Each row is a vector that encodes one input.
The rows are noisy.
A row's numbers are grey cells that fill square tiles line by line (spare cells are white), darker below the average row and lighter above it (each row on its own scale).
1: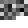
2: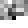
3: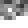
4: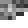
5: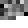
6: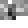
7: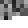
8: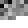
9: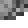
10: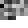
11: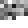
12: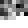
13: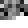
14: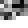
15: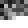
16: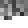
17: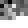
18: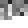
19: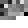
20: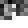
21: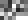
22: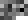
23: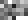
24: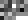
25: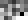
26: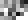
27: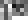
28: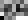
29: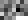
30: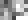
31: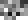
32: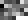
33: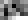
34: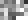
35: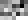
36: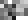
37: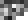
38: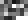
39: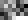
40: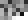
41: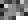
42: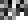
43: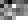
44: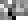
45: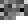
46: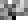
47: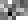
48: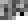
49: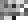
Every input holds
a node of a 10-node tree.
